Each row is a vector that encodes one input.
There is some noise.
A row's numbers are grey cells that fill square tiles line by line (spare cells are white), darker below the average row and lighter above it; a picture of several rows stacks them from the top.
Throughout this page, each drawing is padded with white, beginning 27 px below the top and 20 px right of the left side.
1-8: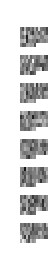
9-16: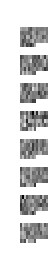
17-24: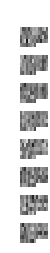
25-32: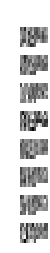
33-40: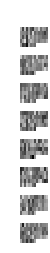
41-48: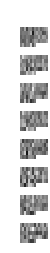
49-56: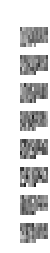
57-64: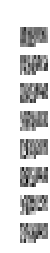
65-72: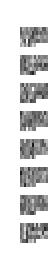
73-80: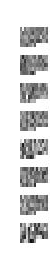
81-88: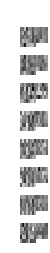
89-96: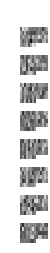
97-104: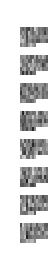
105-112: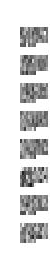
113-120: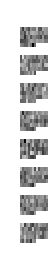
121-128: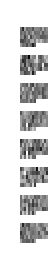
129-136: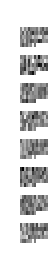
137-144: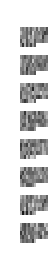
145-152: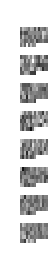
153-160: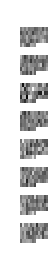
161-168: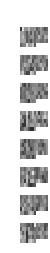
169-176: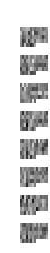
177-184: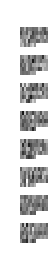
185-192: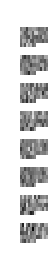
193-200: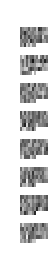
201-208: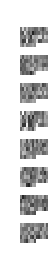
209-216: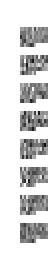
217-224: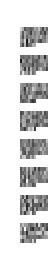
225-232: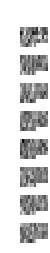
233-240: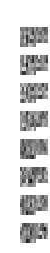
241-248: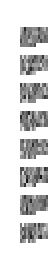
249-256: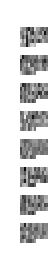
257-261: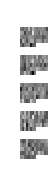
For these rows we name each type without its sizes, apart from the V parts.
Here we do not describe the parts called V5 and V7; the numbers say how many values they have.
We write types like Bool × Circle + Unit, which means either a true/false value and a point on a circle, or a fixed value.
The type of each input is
(Bool × V7 + Label) × (Line + V5).
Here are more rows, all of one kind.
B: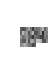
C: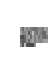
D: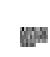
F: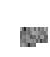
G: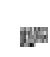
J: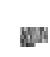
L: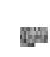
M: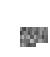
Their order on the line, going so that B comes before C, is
B, D, C, J, G, M, F, L.
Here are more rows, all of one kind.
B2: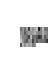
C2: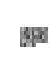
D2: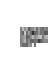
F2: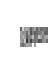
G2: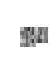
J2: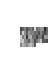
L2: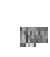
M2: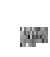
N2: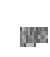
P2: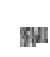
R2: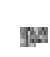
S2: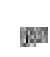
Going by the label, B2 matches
G2, J2, P2 and R2.
